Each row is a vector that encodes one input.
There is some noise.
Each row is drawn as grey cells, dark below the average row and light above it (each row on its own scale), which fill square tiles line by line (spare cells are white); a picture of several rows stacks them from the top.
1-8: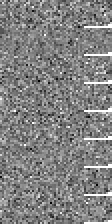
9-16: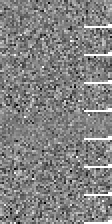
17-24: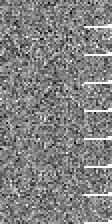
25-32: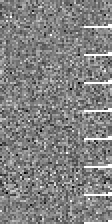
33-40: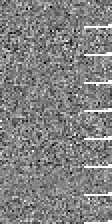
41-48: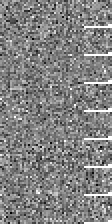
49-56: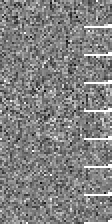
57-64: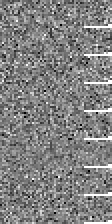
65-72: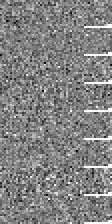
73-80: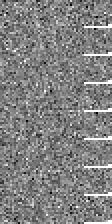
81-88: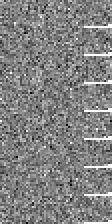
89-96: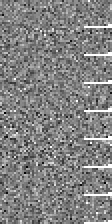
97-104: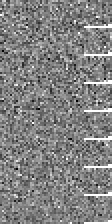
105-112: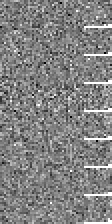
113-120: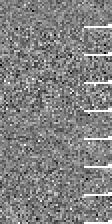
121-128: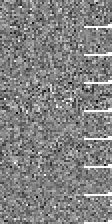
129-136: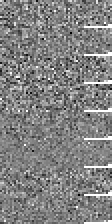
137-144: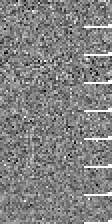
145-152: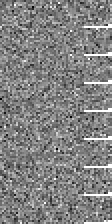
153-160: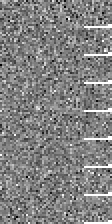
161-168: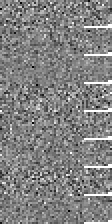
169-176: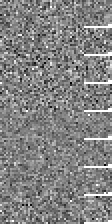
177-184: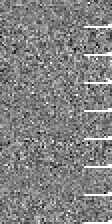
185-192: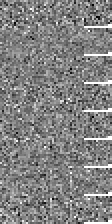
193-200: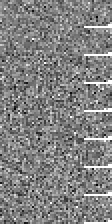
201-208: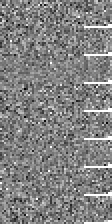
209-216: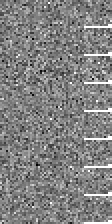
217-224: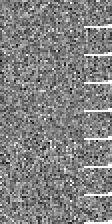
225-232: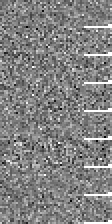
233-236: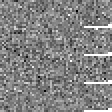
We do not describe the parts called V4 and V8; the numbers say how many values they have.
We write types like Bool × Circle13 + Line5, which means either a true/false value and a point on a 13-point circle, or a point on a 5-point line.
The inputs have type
(Bool × Circle9 + V8) × Line5 × V4.
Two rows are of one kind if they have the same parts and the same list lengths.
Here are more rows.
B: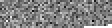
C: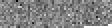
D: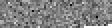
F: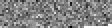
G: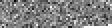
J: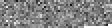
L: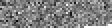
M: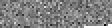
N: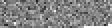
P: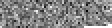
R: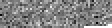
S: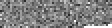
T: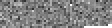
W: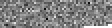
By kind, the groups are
B, L, S, T
C, D, F, G, J, M, N, P, R, W

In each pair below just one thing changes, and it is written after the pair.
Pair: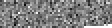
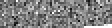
the place on the 9-point circle
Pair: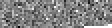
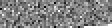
the place on the 9-point circle
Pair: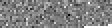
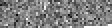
the true/false value
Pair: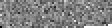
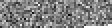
the place on the 5-point line
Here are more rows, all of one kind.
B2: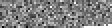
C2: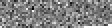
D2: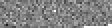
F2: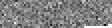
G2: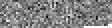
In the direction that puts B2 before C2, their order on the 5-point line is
D2, B2, C2, G2, F2.
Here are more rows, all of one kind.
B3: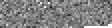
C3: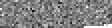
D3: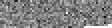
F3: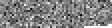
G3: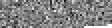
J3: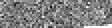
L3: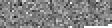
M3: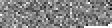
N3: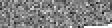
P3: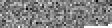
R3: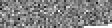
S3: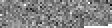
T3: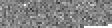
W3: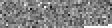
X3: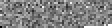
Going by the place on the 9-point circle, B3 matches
G3, N3, P3 and W3.
